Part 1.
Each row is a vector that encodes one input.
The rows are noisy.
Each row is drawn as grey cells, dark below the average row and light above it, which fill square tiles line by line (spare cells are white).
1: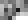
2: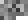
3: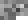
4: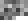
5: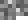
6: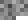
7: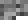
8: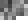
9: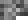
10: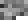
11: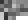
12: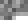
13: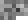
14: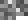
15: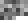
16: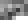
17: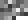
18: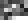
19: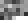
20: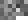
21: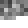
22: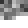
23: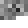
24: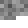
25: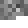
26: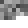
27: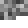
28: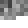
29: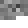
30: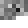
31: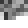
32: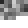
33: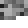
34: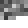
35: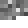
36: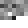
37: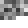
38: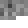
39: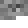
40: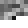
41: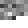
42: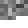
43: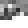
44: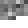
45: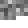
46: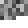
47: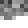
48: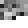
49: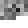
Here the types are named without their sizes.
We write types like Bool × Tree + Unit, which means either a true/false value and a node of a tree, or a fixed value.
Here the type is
Tree.
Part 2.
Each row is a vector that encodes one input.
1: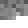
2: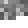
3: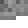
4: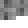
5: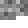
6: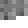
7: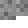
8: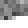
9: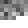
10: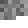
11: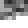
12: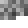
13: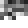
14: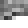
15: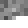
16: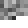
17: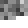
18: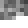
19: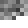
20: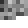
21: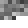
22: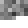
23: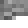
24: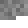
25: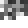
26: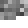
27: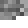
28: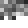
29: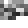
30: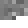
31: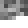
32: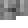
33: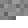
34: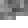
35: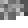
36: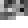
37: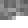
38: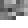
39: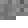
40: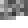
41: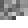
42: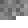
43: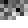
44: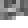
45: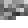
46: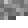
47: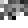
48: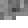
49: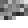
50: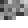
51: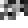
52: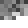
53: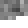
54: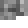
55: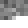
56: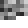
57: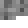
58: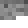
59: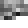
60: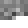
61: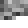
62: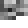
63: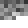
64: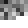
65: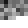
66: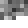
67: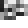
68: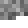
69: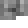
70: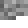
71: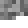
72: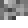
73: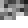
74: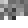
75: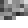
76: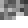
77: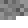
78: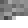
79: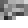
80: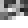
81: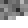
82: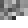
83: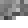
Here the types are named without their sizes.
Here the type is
Tree.
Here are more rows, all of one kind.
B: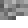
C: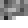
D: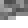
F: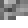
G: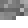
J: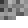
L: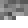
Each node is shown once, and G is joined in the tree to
D and L.
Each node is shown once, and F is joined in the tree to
J.
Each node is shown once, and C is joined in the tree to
B and L.
